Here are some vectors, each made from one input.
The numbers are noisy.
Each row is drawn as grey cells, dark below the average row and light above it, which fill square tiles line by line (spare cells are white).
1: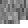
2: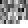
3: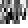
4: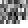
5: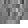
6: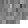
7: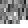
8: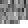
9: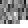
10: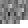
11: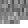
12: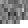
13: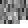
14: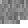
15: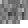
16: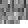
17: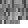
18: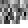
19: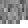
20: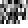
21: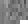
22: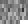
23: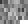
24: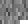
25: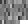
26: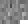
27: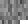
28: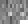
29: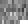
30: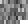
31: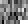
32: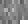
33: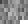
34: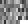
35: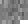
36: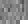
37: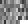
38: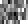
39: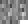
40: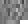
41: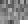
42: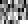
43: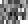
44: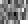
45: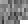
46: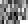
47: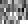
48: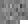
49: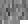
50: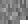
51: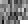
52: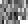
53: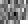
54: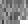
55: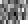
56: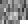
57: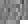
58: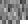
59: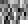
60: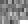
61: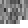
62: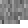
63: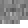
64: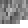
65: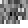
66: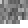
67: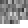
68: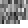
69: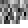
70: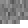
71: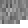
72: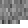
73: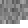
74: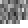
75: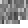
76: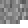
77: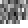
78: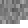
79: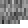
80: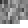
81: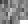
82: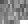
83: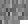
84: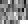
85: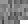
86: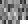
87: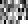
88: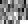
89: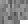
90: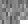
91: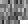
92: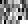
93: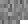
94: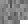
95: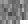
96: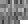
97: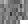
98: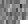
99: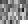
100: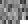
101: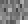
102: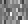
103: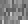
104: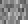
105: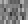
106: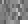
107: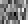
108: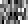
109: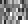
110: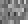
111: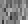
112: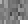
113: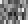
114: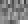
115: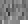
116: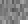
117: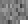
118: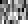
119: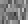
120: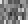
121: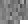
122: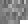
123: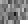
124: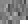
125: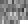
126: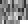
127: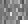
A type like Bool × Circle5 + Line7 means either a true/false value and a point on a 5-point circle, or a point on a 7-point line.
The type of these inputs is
Bool × Circle8 × Tree7 + Unit.
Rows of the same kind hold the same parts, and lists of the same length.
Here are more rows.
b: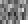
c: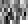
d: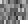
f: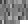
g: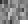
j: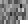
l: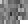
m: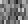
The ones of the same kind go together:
b, d, f, g, j, l, m
c

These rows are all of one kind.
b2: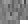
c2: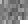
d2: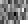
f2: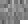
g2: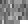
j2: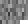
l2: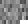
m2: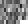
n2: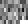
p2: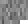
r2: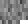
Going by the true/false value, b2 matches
c2, g2, j2 and m2.
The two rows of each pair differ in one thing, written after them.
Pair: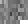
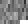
the place on the 8-point circle
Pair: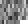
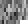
the place on the 8-point circle
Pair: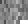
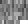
the true/false value
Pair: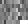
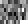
the true/false value
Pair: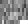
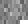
the true/false value
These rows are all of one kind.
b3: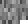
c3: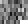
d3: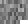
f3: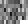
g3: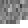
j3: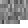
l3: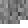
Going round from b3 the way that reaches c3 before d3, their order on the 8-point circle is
b3, f3, c3, l3, j3, d3, g3.
